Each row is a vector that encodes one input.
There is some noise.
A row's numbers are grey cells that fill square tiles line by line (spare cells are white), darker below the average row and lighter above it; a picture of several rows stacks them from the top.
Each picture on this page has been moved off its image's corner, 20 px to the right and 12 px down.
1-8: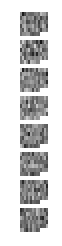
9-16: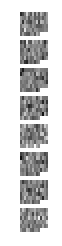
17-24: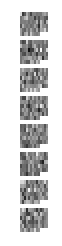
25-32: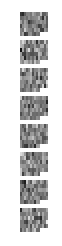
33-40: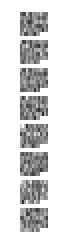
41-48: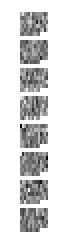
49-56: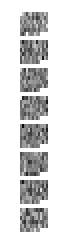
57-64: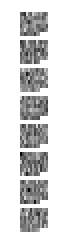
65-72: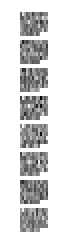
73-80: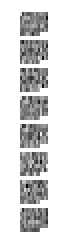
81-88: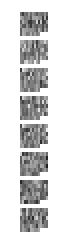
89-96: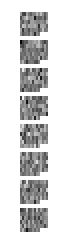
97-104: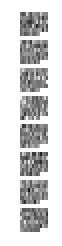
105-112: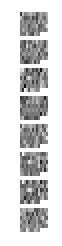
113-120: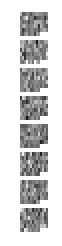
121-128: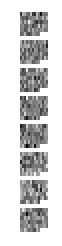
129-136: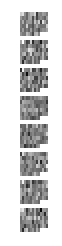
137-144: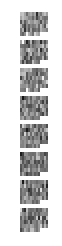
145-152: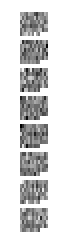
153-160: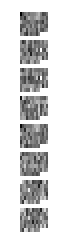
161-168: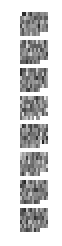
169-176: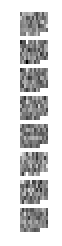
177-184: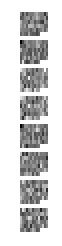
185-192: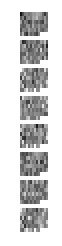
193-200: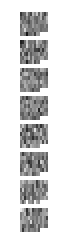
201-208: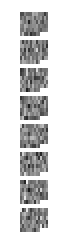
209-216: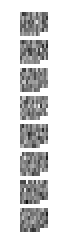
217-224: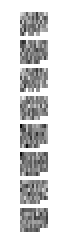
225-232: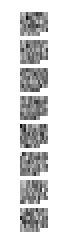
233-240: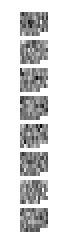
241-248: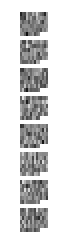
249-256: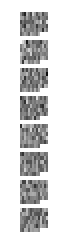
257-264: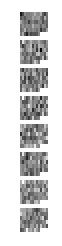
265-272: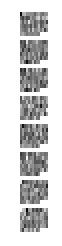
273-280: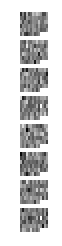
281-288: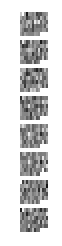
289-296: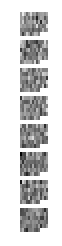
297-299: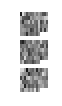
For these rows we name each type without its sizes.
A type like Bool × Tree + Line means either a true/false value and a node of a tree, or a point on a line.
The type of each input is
(Bool × Circle + Line) × Circle × Line.
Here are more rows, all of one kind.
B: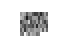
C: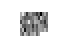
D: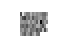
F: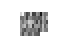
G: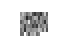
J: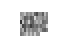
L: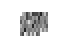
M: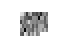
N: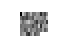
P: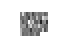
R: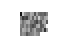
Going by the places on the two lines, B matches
C, G, L and M.
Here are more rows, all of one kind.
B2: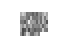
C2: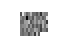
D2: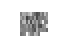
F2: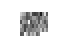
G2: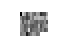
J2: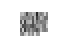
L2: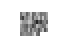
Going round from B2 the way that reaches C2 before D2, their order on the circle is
B2, J2, C2, G2, D2, F2, L2.
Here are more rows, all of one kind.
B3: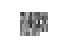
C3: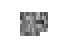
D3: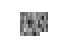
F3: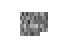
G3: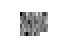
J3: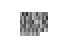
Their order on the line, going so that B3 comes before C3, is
J3, B3, D3, F3, G3, C3.
